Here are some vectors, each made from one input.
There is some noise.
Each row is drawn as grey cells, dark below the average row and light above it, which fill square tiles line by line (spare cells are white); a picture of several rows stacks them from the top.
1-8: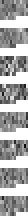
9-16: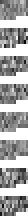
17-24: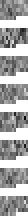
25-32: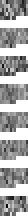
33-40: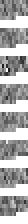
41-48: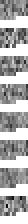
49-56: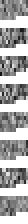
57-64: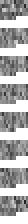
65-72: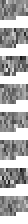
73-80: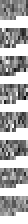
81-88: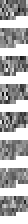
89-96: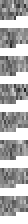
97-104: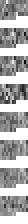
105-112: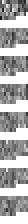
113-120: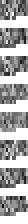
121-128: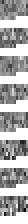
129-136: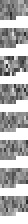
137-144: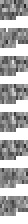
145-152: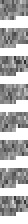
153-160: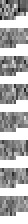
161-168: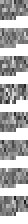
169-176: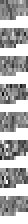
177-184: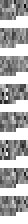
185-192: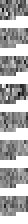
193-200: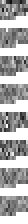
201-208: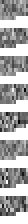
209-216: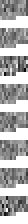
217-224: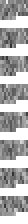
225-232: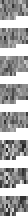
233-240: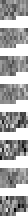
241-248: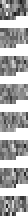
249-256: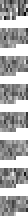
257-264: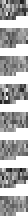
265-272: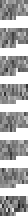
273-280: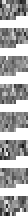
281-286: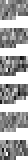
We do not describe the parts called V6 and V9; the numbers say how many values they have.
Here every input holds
either a value of V6 and a value of V9, or a list of up to three points on a 7-point line.
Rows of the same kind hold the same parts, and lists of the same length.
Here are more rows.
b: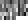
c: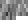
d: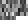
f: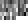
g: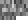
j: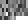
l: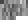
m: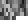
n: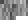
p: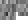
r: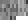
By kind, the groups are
b, f
c, l, n, r
d, j, m
g
p

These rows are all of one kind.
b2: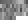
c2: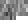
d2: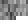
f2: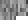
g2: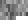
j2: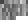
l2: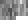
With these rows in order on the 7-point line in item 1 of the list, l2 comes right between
d2 and j2.
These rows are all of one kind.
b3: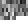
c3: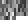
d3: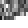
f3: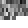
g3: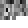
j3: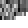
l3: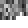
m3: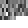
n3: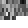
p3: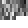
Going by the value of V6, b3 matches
c3, f3, n3 and p3.
